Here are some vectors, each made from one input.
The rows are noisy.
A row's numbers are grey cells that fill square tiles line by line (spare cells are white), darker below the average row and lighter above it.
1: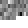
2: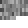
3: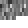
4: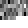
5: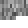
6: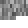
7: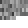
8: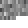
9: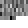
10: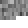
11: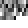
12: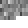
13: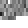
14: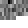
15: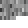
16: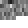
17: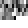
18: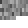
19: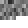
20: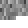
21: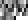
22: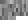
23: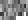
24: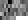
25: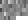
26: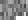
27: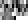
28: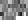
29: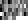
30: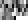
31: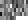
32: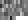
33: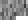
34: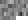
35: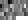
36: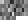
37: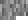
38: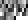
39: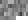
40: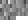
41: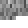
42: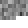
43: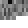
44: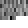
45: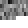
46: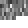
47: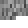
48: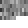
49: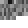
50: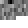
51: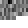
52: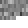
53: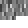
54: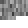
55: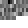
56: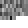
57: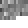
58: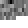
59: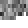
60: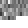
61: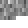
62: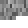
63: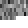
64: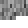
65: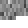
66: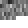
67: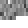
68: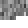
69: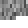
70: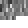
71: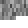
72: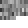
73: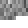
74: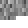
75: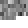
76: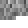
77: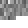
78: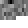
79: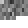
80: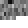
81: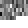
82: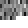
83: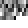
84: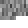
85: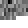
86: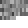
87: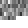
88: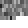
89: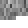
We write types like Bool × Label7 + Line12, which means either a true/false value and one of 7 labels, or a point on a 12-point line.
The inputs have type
Circle11 + Tree10 + Unit.
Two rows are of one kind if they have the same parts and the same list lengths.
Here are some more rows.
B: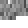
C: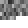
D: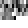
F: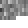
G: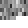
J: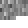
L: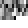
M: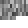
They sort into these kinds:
B, F, G, J, M
C
D, L

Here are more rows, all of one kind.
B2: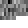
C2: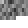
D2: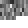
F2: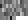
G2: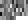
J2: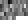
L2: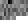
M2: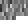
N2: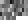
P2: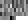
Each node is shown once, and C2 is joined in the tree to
N2.
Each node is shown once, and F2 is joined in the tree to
P2.
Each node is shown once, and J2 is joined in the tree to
D2 and M2.
